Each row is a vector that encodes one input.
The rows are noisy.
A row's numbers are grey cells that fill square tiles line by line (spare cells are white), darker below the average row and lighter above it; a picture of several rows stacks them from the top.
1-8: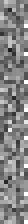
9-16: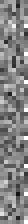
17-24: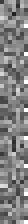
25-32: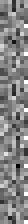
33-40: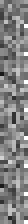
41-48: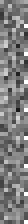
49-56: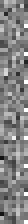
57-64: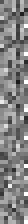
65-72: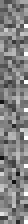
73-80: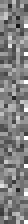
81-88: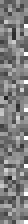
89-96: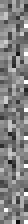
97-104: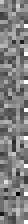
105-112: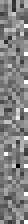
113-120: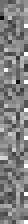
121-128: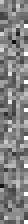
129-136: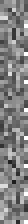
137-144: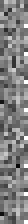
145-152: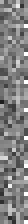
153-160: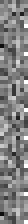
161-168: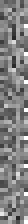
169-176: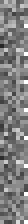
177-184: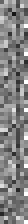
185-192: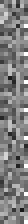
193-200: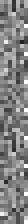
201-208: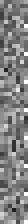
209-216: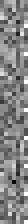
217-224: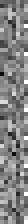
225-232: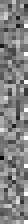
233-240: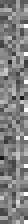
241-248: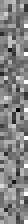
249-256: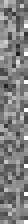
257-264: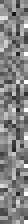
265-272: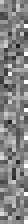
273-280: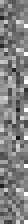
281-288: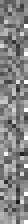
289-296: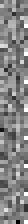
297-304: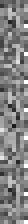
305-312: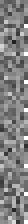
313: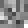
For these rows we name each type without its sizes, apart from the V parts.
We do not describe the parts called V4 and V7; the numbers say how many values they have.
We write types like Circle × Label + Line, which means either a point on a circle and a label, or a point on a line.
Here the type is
(Bool × V4 + Label) × V7 + Tree.
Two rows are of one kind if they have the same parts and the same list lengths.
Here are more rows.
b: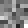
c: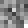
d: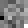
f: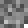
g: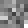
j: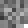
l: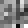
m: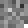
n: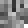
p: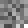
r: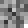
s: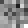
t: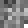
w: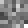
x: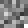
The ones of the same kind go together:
b, l, s, x
c, g, r
d, f, j, m, n, p, t, w

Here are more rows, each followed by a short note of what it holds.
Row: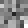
a label and a value of V7
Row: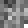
a node of a tree
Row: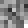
a true/false value, a value of V4 and a value of V7
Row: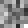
a label and a value of V7
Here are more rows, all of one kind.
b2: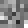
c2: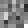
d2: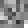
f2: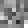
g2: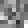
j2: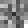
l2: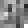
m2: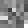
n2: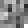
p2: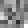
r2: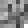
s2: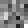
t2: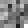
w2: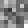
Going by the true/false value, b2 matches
g2, j2, s2 and t2.
